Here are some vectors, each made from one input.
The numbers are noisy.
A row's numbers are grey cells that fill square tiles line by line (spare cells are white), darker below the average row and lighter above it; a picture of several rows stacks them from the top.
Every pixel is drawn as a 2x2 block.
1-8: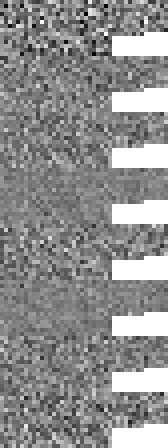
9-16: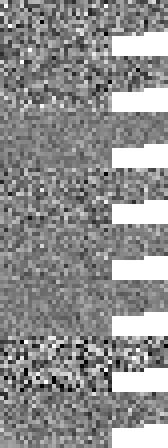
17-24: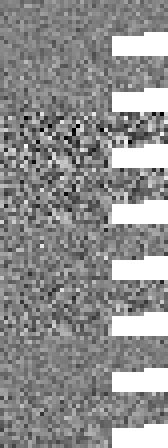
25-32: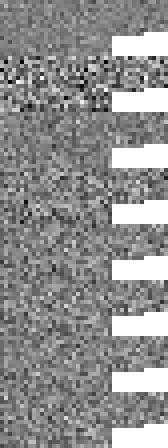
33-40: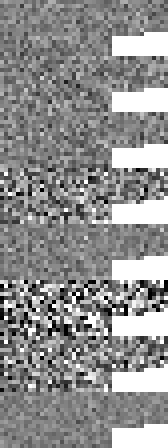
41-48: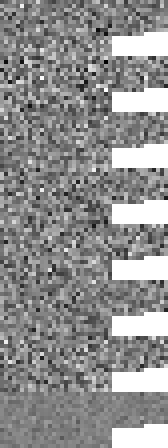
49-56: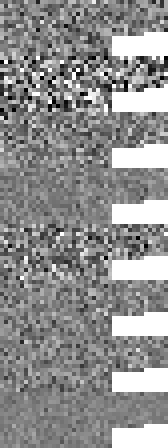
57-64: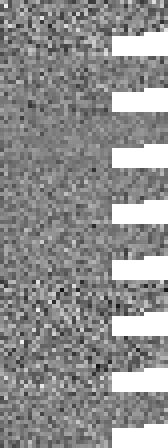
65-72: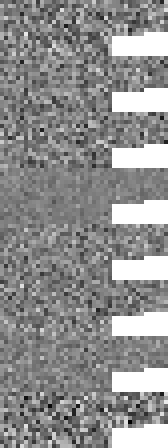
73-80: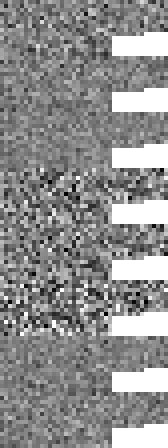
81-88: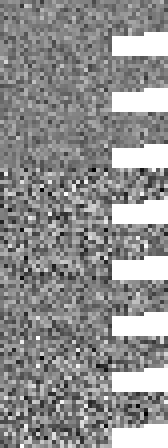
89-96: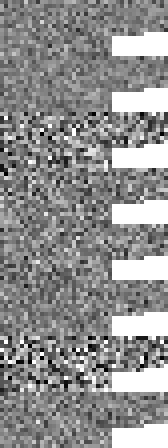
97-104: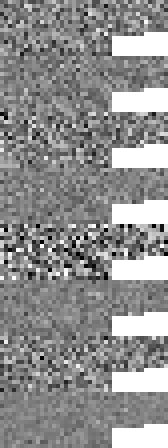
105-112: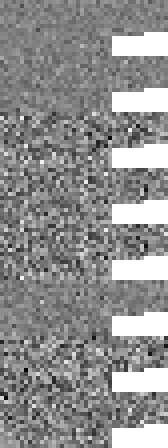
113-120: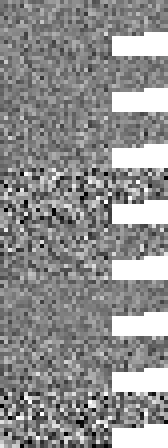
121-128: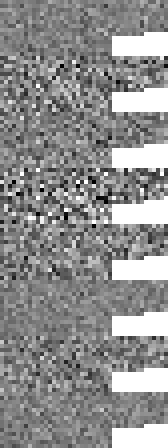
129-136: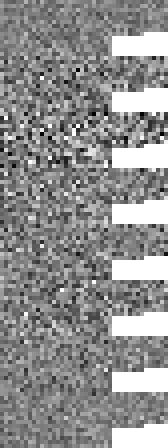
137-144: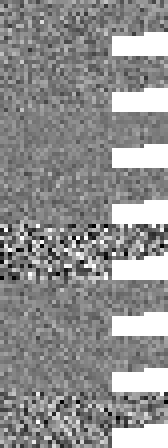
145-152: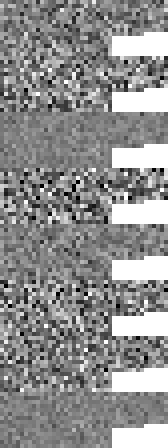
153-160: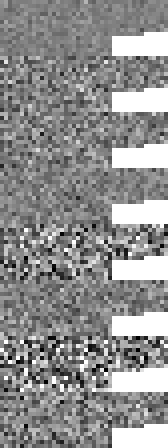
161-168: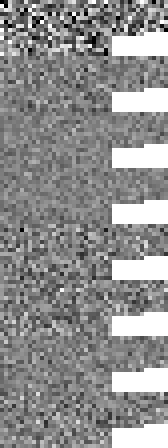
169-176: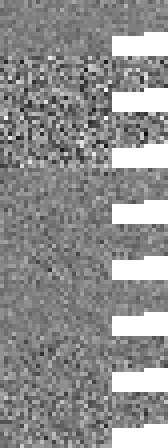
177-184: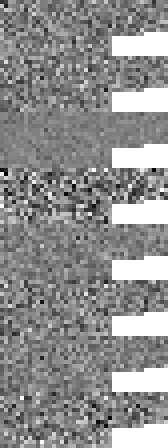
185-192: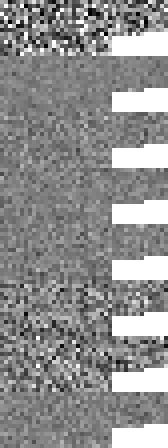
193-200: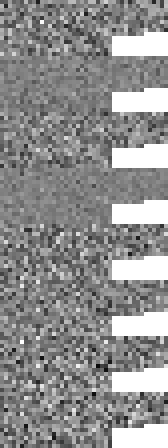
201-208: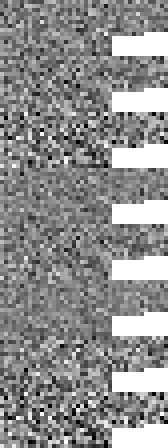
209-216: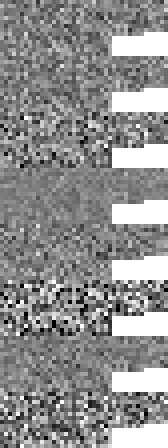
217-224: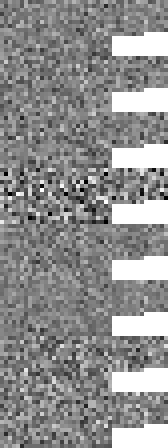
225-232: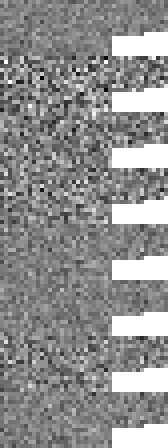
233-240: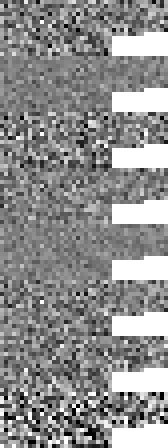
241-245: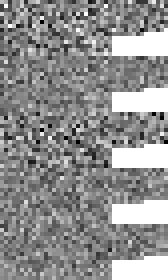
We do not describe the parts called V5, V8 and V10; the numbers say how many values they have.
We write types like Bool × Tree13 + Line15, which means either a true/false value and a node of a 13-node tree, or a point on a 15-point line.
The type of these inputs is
Label9 × (Label9 × Label9 + V8 × V10) + V5.
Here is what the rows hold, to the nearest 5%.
About 90% of them hold one of 9 labels, together with either two labels (each one of 9), or a value of V8 and a value of V10. The rest hold a value of V5.
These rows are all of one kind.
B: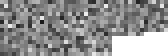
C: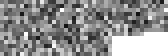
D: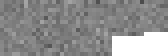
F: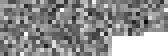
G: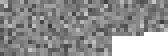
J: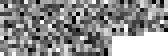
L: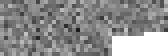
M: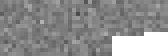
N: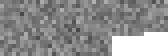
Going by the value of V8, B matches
C, D and L.
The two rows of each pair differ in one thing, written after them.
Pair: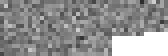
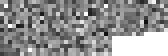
the value of V10
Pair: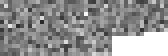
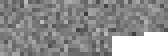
the label
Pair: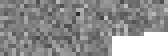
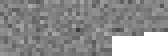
the label
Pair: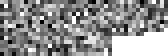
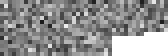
the value of V10
